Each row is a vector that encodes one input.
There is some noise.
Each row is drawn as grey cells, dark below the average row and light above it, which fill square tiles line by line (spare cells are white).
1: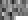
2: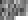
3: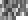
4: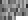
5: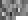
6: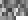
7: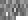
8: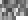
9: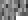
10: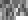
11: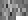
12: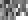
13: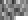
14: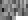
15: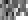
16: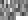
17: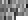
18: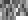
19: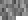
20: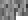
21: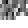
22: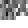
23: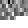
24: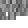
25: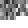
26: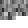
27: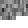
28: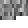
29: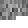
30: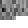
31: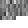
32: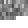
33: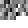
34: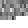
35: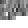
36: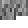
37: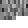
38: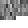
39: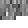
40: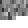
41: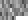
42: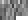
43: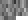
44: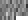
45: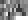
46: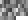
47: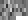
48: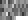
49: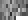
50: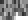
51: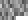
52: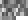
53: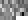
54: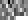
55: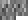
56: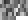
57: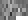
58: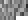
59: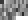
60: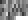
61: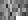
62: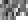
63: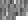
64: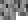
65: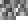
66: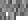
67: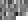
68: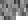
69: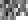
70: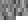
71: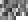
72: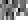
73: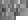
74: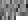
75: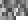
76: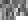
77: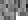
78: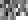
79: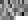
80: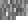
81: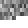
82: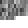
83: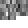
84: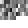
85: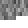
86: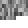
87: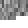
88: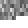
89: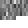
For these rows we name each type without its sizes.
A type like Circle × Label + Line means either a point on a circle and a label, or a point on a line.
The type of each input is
Bool × Line × (Tree + Unit).
